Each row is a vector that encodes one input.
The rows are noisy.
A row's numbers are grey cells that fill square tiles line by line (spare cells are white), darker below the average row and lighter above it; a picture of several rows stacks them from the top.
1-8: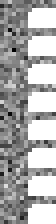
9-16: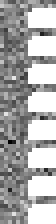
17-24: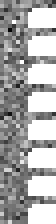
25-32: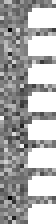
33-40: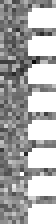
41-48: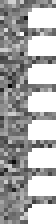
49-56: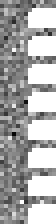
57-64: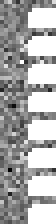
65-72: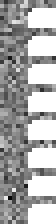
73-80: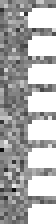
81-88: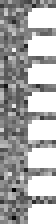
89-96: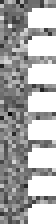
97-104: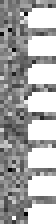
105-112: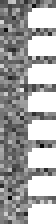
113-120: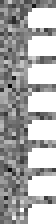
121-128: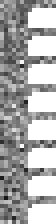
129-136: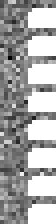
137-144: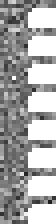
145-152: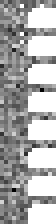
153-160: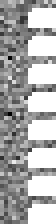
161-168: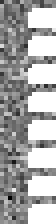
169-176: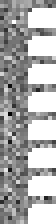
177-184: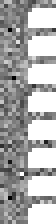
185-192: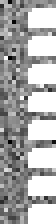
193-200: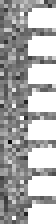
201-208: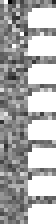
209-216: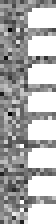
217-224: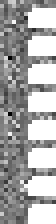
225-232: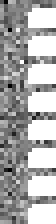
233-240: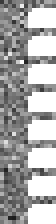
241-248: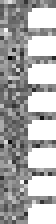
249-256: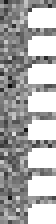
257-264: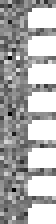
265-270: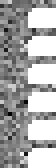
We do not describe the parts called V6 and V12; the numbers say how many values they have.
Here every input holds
a true/false value and a value of V6, together with either a point on a 13-point circle, or a value of V12.
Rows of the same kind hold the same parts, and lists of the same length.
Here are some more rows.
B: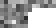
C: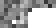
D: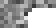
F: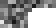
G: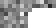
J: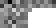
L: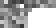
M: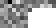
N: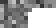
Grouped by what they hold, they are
B, C, D, G, L
F, J, M, N

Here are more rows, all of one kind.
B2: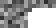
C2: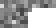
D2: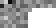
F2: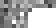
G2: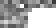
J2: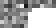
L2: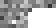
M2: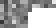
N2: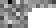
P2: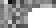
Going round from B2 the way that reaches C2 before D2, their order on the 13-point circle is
B2, P2, C2, L2, N2, G2, F2, J2, D2, M2.
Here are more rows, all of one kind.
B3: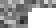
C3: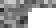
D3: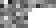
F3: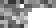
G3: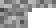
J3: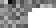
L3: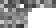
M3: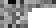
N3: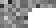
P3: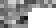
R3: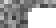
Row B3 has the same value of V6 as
C3, P3 and R3.
